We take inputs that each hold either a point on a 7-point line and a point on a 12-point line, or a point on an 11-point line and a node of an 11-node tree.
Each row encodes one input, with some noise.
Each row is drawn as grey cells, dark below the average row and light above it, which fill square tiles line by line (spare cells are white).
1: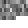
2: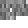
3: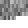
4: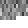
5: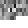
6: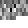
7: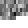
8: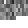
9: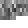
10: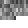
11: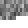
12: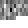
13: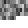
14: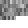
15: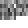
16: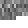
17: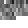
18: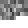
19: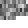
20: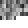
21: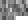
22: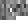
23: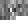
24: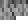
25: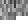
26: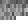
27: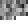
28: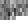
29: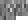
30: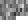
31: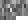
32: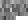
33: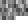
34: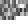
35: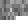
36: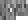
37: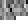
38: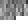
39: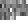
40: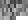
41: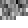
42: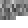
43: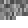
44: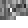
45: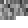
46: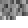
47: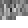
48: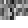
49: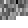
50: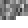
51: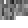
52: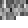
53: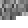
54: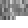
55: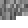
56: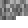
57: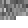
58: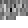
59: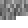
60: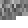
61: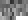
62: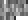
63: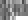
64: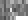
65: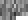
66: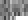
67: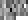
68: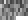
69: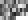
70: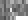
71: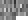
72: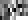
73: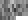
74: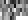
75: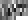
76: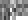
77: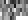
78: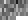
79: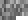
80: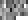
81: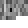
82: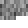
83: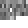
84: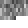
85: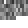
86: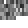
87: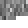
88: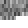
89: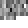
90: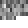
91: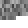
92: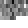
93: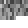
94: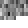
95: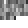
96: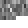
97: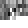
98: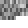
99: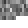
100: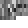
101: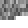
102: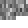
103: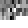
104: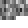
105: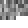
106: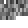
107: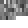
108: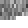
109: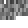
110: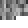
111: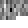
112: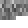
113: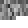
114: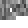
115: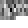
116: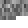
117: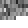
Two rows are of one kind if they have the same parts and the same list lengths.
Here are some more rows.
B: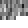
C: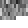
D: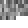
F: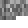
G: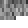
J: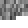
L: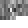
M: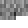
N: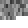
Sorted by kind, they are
B, C, D, G, N
F, J, L, M

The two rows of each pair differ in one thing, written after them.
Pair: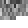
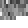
the place on the 11-point line
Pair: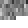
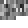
the place on the 11-point line
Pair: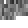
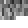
the node of the tree
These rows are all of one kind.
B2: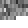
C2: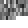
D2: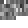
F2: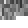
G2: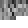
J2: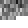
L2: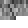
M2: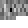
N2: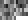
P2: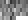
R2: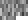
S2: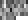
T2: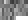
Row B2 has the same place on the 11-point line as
J2 and L2.
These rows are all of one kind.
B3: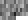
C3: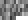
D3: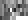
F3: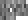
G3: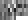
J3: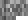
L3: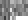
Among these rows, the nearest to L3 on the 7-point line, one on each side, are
F3 and J3.
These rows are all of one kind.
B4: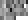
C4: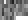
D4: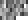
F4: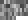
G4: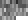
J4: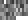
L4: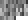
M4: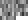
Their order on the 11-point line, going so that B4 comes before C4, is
B4, D4, M4, L4, G4, C4, J4, F4.
